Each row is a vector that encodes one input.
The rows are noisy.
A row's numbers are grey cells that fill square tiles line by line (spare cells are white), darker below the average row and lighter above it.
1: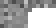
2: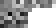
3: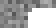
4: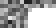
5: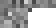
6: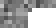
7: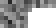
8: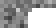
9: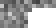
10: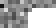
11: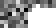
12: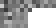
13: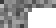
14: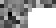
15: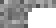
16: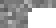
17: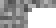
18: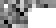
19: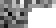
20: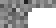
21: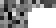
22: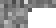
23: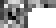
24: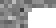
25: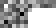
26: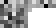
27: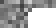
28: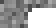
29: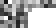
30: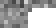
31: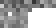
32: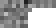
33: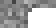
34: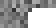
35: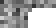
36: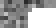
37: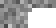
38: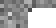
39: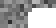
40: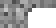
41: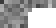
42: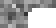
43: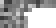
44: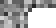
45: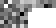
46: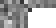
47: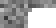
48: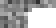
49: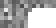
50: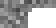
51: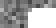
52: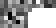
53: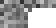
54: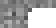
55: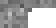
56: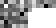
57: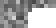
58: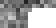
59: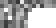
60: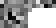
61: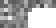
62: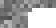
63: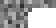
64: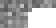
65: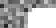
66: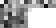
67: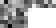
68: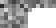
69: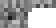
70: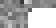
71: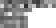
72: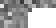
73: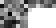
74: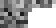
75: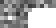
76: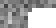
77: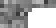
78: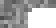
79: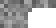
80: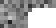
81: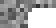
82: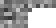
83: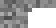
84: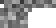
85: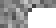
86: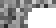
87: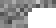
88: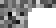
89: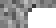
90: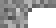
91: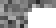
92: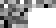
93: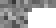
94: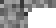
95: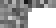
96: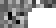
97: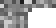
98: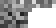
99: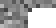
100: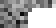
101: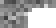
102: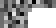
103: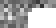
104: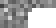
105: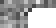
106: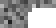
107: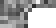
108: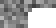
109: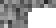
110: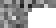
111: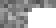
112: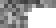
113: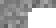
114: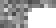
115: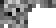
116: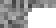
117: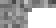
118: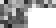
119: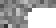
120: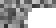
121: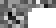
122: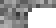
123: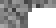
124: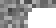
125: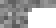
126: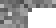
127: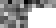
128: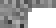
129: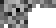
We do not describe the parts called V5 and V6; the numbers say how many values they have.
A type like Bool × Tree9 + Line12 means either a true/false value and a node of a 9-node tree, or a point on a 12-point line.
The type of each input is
Tree7 × (Tree7 + Unit) × V6 + V5.
